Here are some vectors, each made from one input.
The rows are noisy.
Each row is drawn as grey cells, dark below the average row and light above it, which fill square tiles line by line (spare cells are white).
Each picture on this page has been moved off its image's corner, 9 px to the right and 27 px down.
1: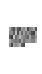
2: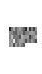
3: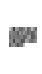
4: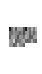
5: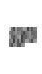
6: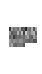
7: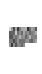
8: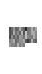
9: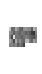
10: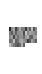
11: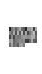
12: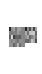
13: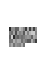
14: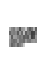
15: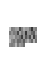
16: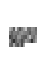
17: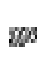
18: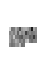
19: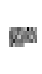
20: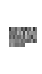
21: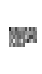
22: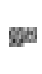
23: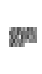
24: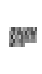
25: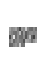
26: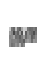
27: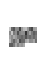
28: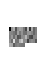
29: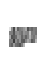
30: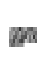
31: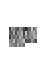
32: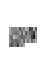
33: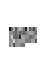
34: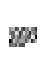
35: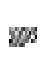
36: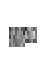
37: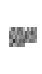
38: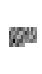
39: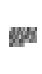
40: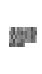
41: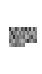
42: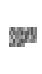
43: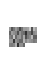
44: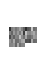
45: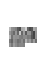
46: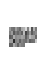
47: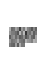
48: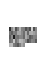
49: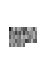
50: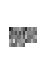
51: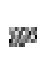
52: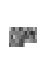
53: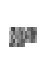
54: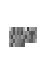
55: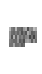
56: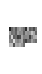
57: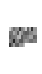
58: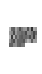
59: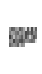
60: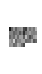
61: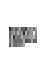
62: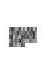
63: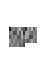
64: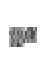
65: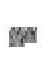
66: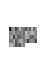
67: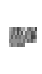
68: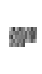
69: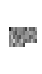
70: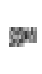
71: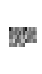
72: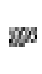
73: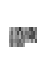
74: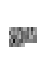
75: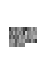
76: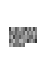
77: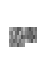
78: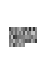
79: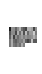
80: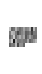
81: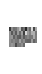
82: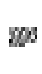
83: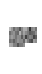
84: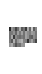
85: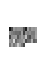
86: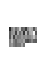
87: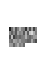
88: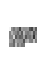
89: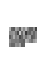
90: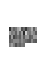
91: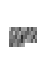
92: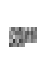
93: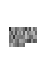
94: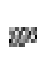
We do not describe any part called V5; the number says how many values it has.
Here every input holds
a list of up to two items, each a true/false value and a value of V5.
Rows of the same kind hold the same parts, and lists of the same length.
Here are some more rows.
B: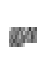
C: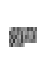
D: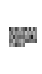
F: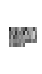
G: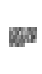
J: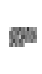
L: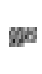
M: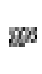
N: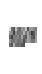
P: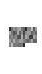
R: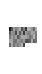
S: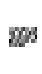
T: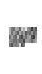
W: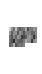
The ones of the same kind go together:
B, C, G, J, L, N, T, W
D, F, P, R
M, S

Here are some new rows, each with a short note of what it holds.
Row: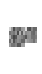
a list of two items
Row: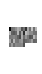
a list of one item
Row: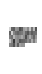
a list of two items
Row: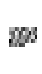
the empty list
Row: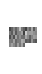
a list of one item
